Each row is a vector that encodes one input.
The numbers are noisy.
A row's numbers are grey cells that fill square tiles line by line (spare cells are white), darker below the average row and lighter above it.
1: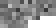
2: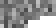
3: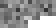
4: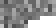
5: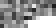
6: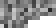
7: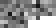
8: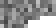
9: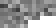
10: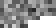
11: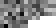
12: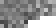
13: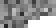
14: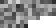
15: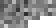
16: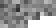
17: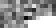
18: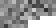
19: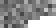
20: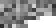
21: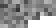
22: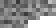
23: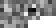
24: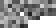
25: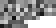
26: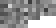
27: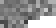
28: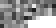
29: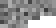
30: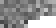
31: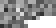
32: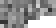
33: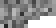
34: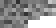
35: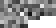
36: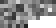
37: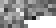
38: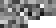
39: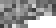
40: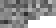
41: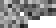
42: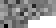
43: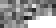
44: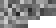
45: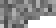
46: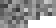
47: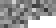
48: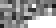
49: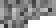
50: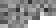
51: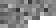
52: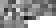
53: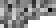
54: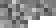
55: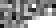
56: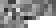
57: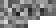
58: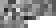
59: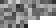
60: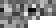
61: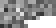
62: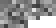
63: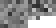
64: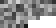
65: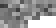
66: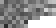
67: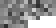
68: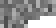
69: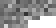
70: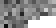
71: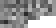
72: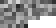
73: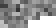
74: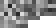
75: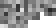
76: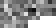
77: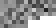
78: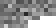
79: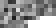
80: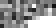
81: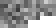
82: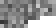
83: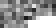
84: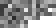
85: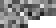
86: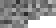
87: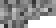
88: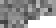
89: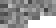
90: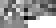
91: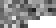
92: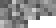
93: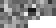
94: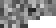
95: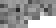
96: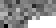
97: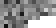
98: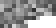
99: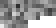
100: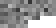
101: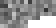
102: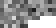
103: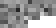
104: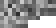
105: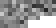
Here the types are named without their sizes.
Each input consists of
either three true/false values, or a list of points on a line.
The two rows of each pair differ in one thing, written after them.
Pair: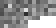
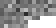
the place on the line in item 2 of the list
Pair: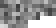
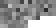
the place on the line in item 2 of the list
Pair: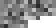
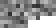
the place on the line in item 2 of the list
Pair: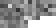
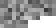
the place on the line in item 1 of the list
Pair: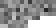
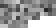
the place on the line in item 2 of the list
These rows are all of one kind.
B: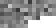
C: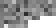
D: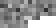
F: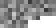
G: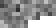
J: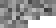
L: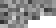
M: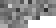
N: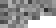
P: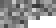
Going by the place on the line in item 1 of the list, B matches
L and N.
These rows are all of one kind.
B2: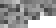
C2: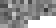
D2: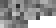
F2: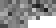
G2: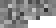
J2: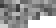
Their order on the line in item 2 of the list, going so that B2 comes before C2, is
D2, J2, B2, F2, G2, C2.
